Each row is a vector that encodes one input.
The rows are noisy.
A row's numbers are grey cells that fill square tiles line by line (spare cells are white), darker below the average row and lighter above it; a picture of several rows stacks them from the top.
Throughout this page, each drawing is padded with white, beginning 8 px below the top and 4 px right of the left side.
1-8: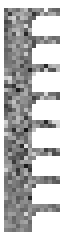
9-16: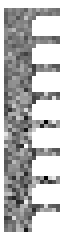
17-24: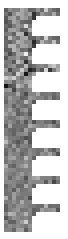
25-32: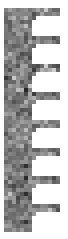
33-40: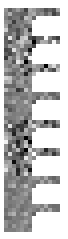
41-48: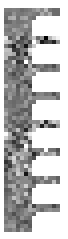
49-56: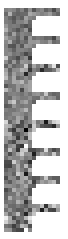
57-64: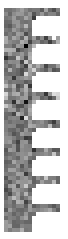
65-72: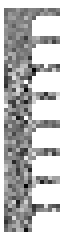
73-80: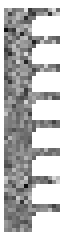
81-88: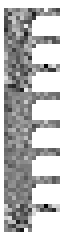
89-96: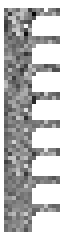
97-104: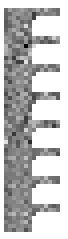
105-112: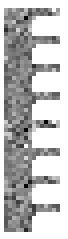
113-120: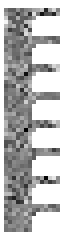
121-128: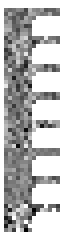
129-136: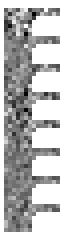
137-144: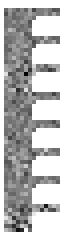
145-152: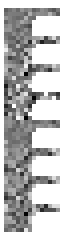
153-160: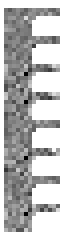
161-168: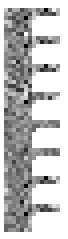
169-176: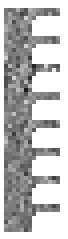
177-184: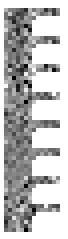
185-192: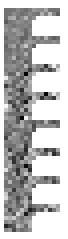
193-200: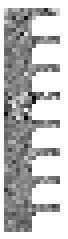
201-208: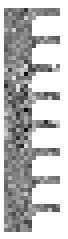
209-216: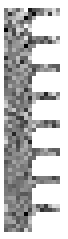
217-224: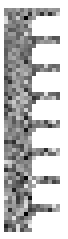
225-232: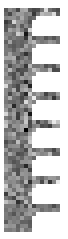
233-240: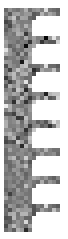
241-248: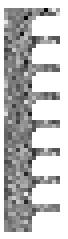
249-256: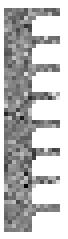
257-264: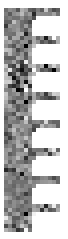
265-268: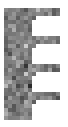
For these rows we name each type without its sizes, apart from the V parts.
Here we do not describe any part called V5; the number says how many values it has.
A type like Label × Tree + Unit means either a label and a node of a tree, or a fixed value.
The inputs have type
(Bool × Bool × Bool + Unit) × V5 × V5 + Label × Label.
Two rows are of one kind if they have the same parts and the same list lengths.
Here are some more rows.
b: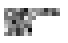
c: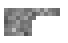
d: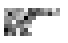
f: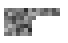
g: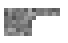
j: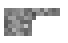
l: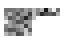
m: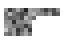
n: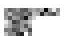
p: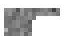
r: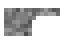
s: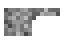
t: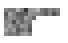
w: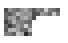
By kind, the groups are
b, c, j, m, s, t, w
d, l, n
f, g, p, r

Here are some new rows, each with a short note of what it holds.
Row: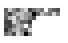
three true/false values and two values of V5
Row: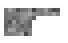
two values of V5
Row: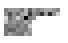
two labels
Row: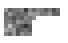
two values of V5
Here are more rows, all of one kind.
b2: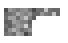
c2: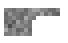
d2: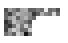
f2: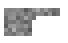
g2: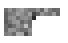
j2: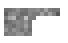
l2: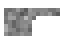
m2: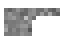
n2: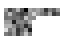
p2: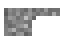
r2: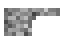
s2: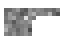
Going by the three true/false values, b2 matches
m2 and p2.
